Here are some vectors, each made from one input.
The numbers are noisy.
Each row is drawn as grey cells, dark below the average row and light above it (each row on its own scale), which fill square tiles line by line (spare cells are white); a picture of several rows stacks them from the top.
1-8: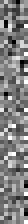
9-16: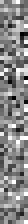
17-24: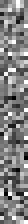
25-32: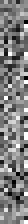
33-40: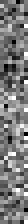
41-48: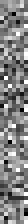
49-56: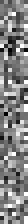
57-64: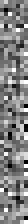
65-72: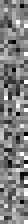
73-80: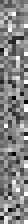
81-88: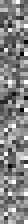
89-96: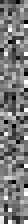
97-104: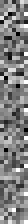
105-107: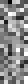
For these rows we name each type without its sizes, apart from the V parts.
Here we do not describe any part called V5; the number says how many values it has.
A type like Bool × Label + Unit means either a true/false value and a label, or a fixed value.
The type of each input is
Line × (Line × Line + V5).
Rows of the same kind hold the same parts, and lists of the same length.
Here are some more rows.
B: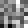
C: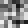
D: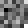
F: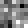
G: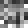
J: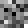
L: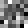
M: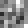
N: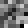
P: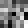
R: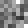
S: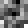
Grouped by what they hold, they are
B, F, G, M, P, R
C, D, J, L, N, S

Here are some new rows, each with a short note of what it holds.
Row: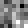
a point on a line and a value of V5
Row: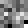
a point on each of three lines
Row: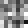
a point on each of three lines
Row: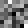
a point on each of three lines
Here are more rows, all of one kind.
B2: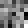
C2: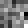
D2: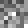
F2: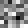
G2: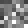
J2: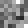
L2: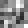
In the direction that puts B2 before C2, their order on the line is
L2, J2, B2, C2, G2, D2, F2.
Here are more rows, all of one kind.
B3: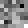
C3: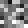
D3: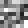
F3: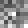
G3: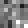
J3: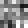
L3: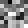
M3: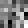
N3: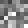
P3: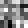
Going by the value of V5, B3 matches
D3, G3, J3 and P3.
